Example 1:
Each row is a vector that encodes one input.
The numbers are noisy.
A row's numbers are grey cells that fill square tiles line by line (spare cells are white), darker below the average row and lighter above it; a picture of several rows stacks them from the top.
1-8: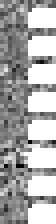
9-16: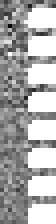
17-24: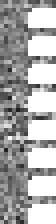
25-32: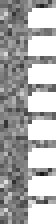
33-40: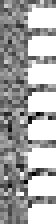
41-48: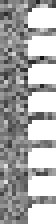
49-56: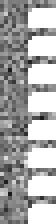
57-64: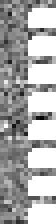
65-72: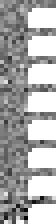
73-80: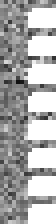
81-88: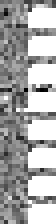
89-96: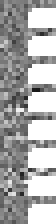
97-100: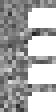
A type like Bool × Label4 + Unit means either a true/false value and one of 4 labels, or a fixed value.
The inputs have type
Label9.
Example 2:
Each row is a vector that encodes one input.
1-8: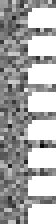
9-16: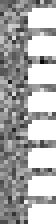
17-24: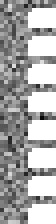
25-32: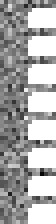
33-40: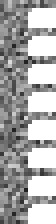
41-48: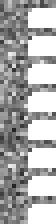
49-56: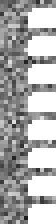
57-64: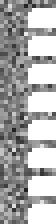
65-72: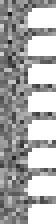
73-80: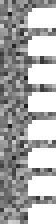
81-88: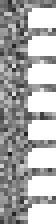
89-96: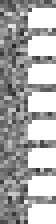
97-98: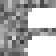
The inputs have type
Line14.
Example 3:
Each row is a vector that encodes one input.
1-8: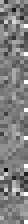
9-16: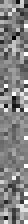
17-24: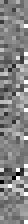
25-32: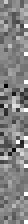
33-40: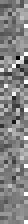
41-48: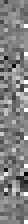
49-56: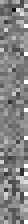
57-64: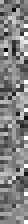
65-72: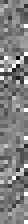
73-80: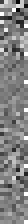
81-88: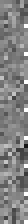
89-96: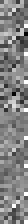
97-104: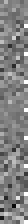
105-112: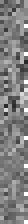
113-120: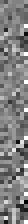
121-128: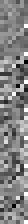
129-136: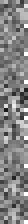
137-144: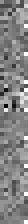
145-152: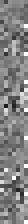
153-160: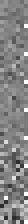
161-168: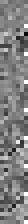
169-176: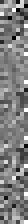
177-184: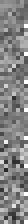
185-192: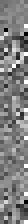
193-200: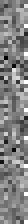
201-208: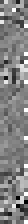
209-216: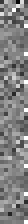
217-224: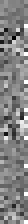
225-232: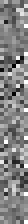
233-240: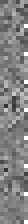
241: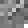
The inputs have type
Bool × Bool × Bool + Unit.
